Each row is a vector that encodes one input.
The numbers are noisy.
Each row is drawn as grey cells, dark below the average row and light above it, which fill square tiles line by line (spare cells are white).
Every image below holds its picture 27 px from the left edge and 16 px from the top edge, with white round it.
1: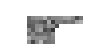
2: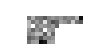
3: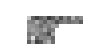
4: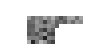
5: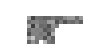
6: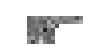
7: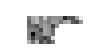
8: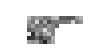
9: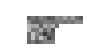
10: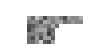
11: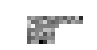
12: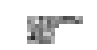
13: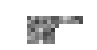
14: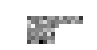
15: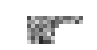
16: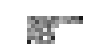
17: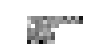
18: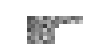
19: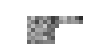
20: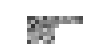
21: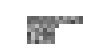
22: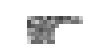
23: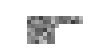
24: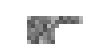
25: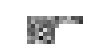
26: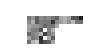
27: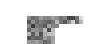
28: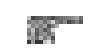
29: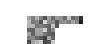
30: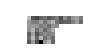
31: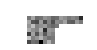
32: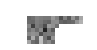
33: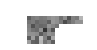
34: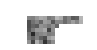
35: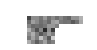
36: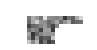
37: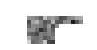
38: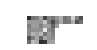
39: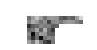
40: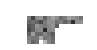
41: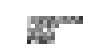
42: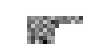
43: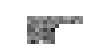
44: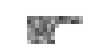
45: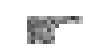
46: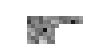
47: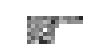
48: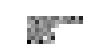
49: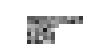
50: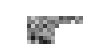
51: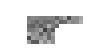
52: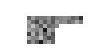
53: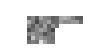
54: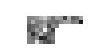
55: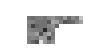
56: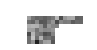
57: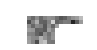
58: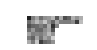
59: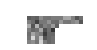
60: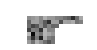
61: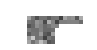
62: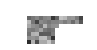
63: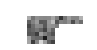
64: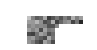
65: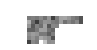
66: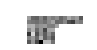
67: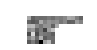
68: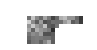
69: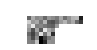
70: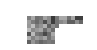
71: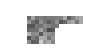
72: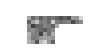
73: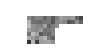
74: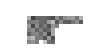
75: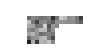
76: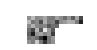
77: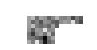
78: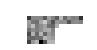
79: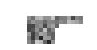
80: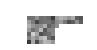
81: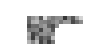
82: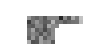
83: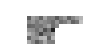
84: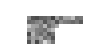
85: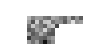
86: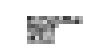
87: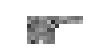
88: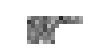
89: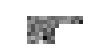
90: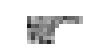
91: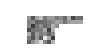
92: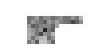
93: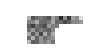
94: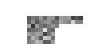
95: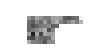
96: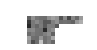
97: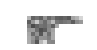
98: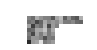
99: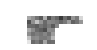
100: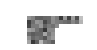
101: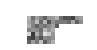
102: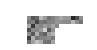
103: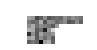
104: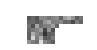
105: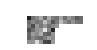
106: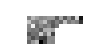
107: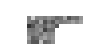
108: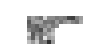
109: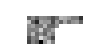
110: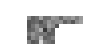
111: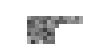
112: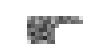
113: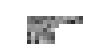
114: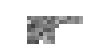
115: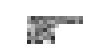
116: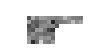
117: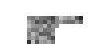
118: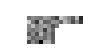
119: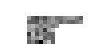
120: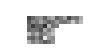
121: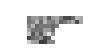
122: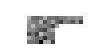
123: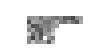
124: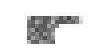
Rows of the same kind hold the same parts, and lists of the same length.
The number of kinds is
2.
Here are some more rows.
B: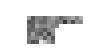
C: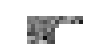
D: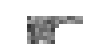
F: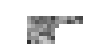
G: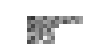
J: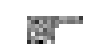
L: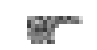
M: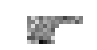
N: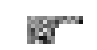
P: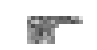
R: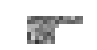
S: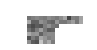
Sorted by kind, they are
B, C, D, F, J, L, P, R, S
G, M, N

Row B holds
a point on a 4-point line, a point on a 6-point line and a point on a 9-point line.
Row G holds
a point on a 3-point line, a point on a 4-point line, a point on a 5-point line and a point on a 6-point line.
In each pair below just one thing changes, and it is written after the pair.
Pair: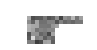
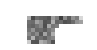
the place on the 6-point line
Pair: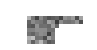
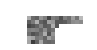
the place on the 6-point line
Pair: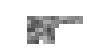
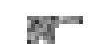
the place on the 6-point line
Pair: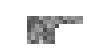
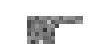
the place on the 4-point line
